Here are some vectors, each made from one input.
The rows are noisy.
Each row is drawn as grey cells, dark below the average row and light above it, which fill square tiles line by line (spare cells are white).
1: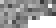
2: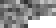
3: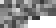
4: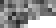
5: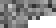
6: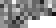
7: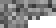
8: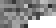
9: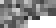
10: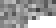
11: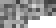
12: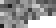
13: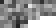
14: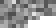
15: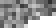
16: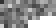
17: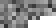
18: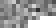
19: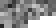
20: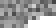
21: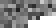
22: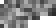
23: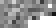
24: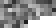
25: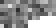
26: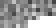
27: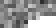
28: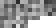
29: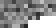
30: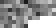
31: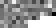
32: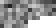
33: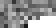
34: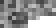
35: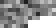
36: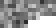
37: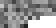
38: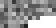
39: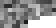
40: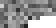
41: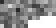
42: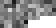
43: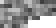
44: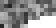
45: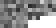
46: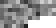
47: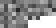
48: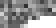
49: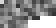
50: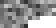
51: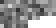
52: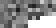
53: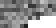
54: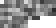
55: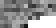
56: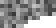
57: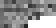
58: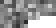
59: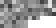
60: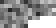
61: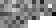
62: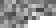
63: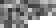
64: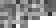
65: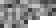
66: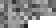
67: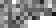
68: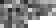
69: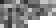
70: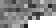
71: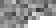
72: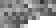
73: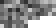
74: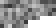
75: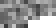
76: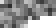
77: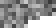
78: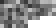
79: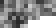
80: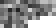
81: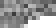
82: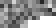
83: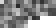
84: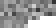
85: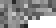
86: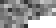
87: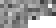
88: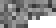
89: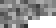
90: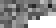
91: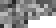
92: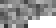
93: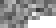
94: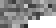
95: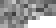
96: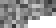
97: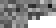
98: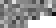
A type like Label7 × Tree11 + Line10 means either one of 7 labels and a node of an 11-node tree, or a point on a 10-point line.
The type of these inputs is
Bool × Bool × Bool × (Tree9 + Unit).
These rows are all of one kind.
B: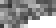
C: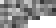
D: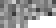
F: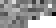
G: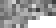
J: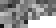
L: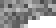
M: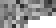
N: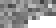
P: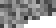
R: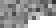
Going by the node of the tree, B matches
L and N.
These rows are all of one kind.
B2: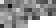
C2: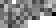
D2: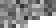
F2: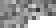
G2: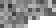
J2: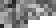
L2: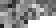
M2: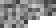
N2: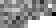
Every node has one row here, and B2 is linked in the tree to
G2 and N2.
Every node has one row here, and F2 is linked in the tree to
D2 and M2.
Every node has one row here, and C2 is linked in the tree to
N2.
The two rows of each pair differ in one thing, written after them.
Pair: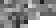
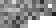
the node of the tree
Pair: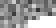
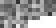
one of the three true/false values
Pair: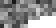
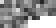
the node of the tree
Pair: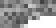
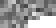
the node of the tree
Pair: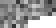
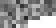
one of the three true/false values
